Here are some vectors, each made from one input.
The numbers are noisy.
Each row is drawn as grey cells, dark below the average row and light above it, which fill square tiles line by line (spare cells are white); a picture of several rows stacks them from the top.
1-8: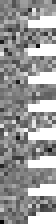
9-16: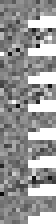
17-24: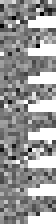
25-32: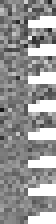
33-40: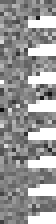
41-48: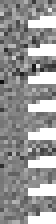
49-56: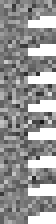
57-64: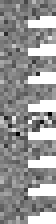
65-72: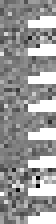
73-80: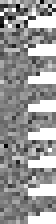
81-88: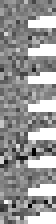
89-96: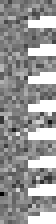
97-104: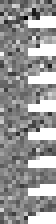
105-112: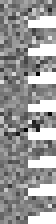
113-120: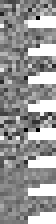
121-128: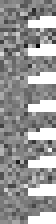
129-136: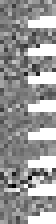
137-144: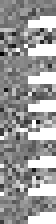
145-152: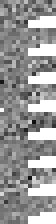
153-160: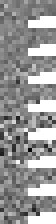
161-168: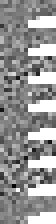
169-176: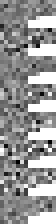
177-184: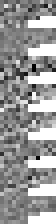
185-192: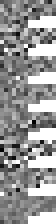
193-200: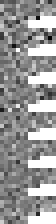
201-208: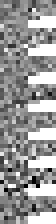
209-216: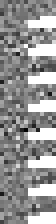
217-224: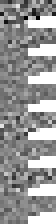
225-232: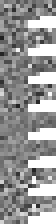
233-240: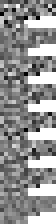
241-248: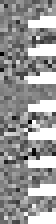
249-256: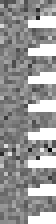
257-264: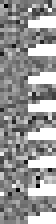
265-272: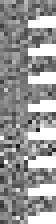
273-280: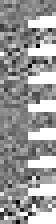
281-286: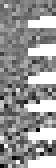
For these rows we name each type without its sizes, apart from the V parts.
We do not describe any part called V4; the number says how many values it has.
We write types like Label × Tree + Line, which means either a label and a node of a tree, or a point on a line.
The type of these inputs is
(Bool × Circle + V4) × (Line + Tree).
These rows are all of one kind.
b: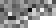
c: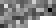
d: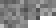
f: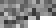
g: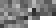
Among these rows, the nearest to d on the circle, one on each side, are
b and g.
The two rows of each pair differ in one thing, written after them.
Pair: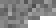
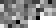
the true/false value
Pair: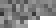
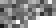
the place on the circle
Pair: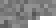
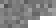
the place on the circle
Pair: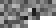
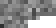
the place on the circle
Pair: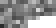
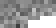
the place on the circle
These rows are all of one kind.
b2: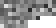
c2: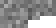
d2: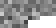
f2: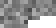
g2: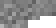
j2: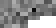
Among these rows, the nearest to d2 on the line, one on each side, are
c2 and f2.
